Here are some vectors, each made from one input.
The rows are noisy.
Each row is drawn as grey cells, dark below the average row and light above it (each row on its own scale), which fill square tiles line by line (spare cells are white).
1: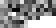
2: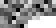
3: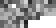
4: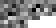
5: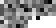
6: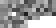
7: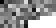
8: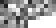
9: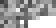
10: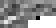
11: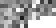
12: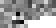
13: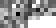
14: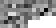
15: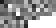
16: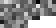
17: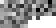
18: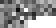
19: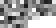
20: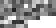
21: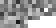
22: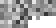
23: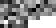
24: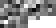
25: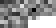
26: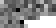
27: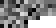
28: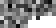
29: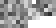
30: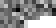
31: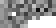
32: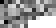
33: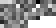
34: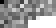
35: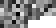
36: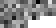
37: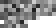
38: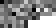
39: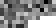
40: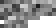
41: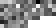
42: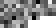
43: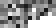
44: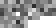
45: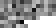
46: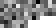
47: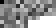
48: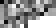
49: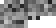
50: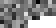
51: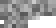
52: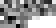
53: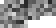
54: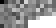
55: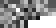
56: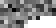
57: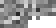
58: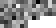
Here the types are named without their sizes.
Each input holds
a list of points on a line.
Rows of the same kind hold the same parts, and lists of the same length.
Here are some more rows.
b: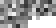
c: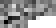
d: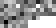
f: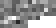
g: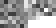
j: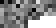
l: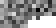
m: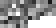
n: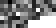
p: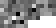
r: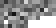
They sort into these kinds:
b, c, l, m, n
d
f, g, j, p, r

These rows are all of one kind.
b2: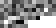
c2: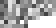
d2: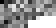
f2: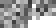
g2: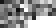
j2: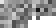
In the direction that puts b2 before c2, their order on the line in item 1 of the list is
b2, g2, j2, f2, c2, d2.
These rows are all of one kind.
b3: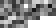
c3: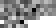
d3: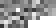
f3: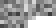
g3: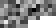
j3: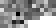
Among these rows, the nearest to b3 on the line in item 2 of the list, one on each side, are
d3 and g3.
